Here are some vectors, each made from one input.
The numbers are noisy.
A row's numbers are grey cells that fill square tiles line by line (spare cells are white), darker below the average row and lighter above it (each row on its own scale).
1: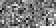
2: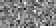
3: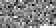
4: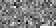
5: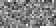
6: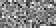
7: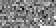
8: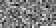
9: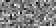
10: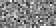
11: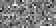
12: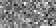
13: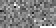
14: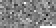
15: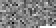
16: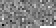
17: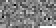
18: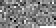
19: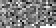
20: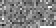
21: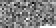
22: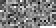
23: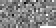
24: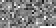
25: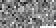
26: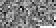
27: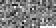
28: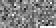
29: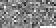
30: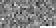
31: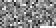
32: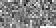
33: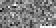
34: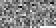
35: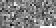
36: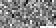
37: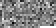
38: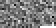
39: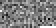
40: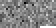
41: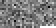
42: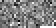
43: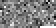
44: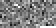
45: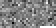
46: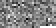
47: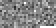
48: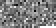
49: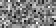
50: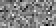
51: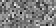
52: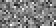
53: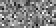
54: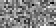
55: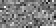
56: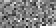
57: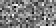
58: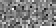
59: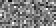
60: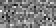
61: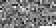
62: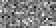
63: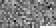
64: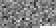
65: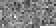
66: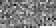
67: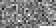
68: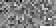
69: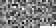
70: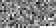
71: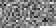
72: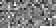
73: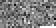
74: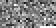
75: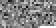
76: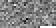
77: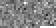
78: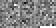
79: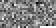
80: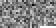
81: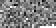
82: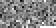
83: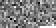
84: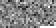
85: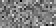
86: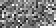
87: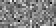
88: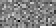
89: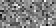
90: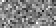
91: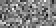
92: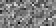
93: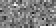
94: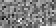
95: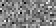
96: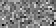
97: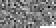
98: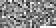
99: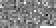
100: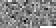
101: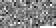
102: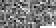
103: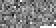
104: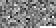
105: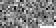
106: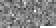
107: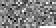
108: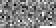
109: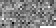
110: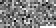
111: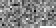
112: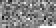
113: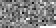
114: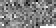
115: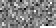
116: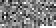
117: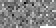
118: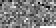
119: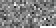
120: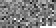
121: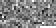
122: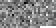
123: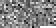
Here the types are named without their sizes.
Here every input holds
a point on a line, together with either a point on a circle, or a node of a tree.
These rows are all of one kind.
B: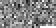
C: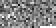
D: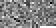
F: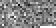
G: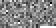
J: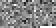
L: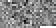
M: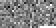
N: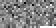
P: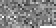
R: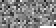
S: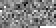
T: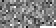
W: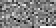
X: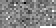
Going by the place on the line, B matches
G, M, N and S.
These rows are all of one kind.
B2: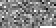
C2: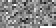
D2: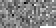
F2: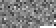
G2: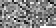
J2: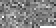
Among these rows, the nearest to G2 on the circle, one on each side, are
F2 and J2.
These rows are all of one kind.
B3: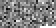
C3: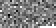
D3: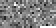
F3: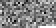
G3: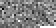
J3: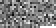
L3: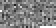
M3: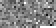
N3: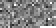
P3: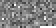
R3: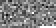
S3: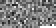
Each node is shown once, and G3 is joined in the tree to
B3.
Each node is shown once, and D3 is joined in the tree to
B3.
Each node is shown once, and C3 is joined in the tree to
N3 and P3.
